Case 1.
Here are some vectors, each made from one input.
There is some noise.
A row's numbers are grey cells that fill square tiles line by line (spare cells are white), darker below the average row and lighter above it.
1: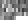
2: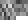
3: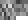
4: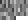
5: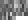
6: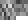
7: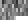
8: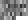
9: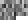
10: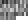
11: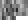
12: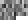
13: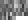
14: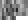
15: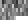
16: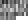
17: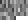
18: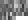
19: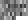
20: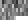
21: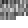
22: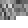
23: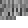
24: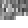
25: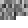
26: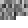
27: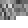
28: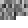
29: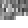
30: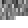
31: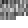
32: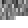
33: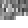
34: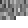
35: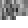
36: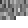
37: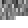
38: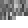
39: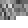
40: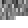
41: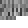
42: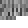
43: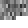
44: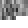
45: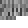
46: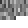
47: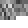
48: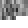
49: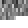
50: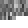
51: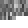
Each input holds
a point on a 10-point circle.
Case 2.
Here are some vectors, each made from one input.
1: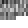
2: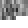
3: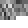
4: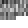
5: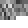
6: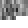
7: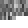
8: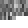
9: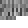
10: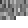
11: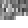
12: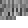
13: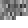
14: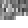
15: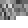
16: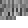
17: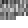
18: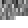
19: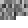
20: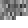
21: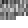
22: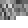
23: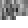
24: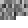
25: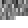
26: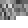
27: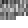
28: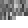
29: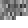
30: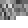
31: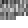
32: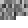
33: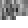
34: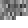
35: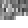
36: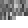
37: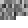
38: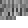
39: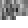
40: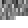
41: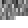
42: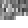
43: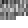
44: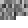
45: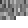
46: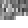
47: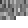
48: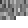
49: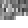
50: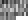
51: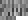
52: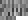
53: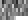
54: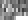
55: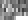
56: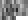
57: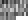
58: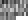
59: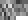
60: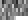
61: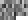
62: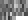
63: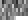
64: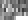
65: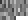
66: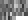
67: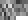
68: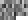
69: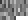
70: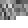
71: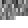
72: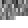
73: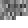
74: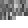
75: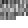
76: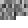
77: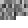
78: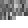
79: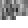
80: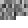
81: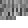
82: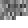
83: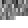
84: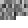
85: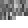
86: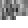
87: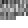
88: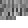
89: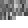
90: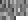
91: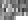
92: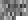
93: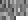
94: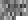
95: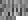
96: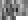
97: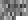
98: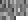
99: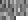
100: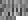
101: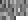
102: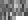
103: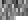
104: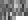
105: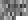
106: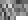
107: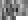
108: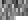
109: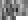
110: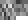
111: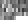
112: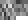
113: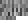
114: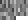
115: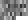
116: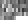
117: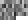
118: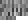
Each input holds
a point on a 10-point circle.
